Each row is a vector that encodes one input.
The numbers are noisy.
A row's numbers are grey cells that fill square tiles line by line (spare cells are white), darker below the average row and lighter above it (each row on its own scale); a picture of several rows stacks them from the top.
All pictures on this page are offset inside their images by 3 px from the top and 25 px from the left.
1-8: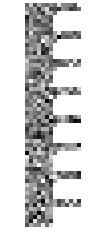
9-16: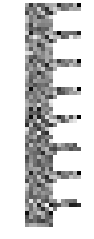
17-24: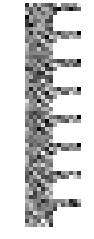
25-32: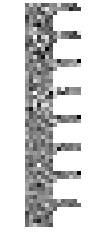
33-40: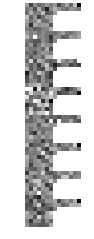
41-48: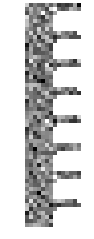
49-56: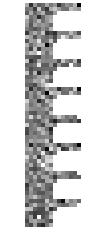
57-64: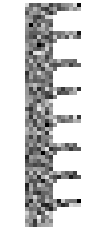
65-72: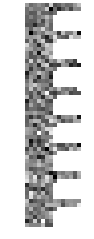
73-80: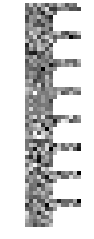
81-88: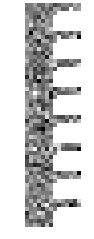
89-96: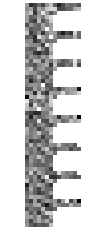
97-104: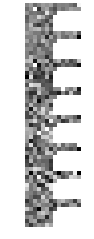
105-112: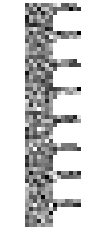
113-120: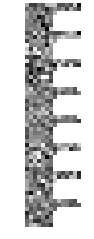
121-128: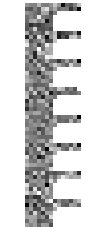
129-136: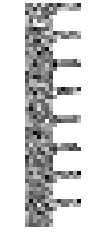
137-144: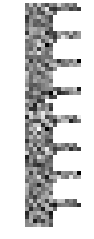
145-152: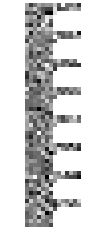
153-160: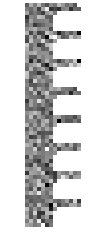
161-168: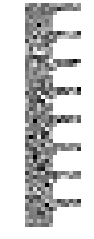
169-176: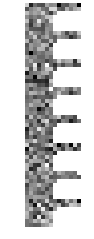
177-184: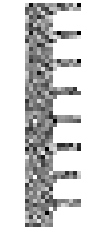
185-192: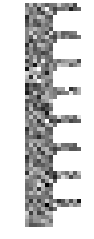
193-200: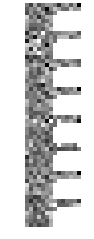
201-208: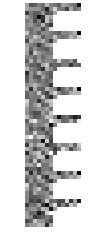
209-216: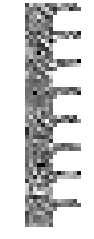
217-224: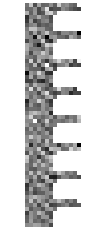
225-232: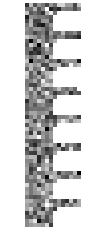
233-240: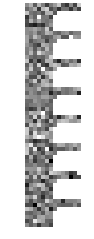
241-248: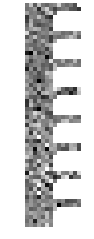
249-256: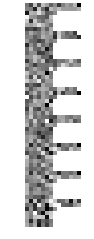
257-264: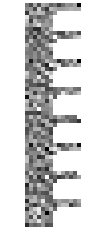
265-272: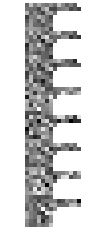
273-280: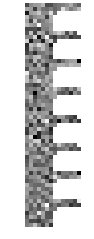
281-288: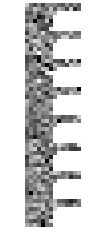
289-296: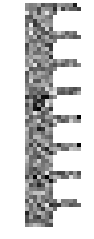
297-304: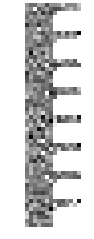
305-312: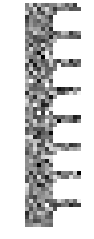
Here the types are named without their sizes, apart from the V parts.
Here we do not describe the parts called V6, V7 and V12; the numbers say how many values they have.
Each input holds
either three labels, a value of V7 and a value of V12, or a value of V6.
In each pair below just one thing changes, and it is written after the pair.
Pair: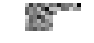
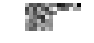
the value of V12
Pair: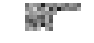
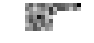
one of the three labels
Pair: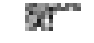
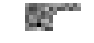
the value of V7
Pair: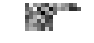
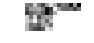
one of the three labels
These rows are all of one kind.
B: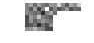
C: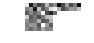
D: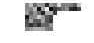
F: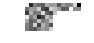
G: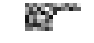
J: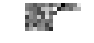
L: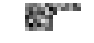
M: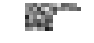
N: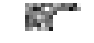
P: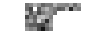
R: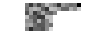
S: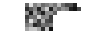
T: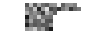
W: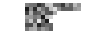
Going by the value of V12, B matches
F, M and T.
